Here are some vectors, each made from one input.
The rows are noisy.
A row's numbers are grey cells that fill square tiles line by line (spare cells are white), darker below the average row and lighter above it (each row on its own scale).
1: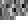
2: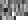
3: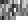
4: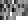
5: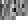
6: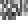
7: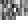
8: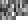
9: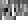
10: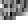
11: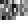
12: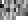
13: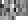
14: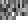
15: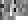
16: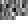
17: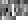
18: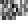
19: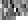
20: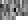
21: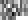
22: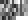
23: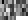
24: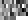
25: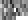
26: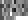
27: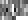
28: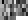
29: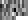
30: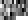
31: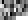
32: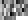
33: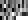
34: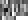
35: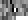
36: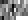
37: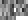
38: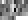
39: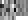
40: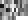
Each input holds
either a point on a 5-point line, or a point on a 6-point line.
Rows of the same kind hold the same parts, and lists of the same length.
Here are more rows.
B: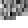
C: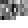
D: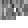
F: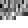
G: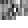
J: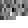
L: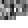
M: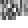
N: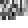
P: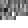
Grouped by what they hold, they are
B, C, D, G, L, M, N
F, J, P

